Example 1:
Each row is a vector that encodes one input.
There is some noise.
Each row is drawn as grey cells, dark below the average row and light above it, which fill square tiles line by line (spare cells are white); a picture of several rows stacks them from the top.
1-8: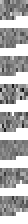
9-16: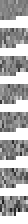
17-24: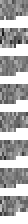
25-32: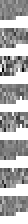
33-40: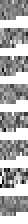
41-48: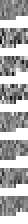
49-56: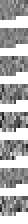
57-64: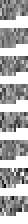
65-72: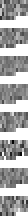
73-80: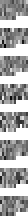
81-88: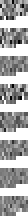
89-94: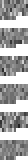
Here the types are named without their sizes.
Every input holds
either a label, or four true/false values.
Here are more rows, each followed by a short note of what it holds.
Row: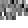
a label
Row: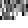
a label
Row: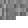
four true/false values
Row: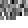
four true/false values
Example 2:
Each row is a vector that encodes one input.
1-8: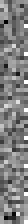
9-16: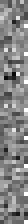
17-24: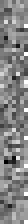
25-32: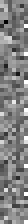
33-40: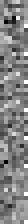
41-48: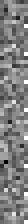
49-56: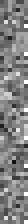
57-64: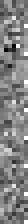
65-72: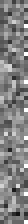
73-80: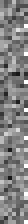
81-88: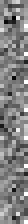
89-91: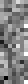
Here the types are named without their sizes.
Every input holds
a label and a true/false value.
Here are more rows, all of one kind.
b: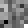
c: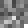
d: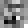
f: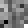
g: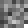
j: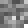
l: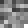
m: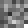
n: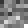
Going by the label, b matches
f, g and m.
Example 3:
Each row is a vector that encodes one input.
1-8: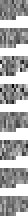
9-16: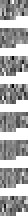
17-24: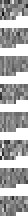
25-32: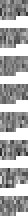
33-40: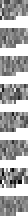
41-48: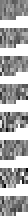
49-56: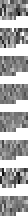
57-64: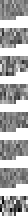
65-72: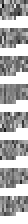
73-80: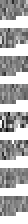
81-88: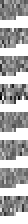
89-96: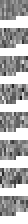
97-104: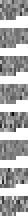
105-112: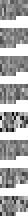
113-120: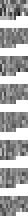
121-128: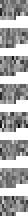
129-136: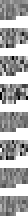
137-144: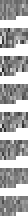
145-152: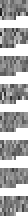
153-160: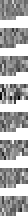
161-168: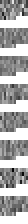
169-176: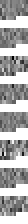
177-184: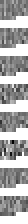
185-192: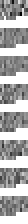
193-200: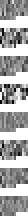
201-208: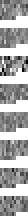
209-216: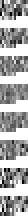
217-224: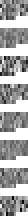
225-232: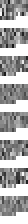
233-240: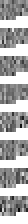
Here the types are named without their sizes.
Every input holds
either a label, or four true/false values.
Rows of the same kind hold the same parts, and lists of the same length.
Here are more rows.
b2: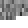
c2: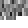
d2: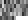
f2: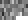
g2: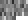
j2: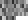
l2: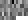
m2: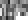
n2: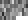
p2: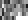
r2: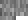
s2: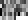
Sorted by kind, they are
b2, c2, m2
d2, f2, g2, j2, l2, n2, p2, r2, s2

